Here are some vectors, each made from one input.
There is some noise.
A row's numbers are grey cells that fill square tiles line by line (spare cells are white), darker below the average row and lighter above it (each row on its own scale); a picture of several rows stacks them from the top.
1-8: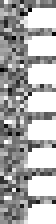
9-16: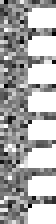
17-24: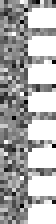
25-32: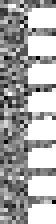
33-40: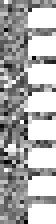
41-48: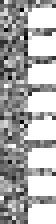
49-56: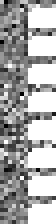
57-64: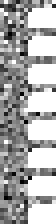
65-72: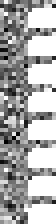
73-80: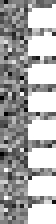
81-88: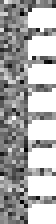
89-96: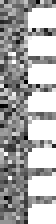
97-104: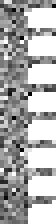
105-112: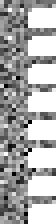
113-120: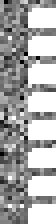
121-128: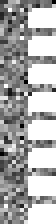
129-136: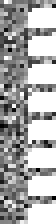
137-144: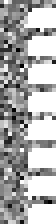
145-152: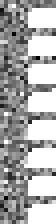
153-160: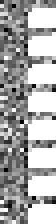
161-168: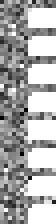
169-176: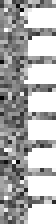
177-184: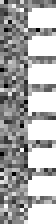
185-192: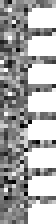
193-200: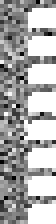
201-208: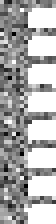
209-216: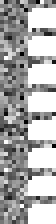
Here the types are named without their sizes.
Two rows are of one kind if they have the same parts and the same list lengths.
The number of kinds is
2.
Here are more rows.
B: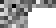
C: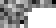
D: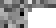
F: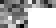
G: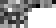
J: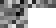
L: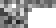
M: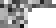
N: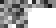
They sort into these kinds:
B, D, F, J, M, N
C, G, L

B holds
four true/false values.
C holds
three labels and a node of a tree.
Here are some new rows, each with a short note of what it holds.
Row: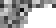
four true/false values
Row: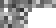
four true/false values
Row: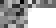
four true/false values
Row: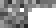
three labels and a node of a tree
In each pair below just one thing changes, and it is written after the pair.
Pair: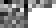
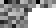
the node of the tree
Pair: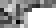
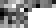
the node of the tree
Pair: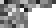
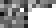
the node of the tree
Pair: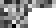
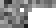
the node of the tree
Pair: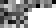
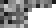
one of the three labels
